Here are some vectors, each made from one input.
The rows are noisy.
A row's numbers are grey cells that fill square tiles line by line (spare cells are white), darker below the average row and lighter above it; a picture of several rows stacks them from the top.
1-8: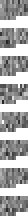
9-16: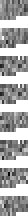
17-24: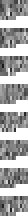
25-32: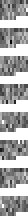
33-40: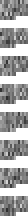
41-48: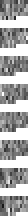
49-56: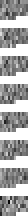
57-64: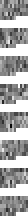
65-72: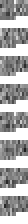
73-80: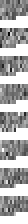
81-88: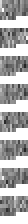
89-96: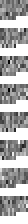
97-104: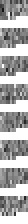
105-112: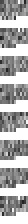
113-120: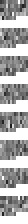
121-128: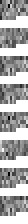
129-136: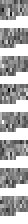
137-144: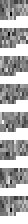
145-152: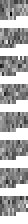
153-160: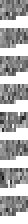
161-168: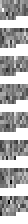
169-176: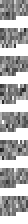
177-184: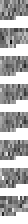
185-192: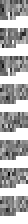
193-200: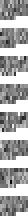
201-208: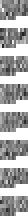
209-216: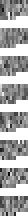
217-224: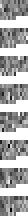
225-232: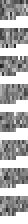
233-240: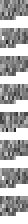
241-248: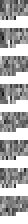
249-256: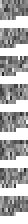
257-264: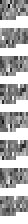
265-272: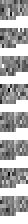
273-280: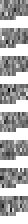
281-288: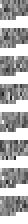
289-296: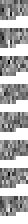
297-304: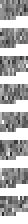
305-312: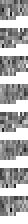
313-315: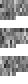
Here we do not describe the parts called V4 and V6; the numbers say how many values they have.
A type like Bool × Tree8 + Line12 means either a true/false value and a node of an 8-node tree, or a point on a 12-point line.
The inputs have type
Line9 × V4 × V6 + Line13.
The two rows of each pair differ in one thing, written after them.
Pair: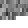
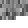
the place on the 9-point line
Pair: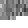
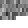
the value of V6
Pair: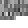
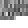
the value of V4
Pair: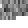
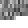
the value of V6
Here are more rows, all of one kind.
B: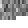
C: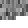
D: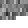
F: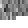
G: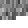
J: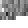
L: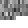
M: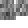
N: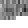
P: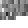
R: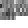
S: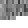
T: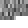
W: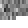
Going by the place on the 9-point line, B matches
G, L and M.
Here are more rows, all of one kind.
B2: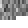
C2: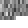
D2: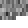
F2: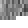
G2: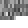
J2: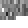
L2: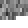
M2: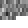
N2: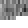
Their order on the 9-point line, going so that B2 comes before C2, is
G2, M2, J2, L2, N2, B2, C2, F2, D2.
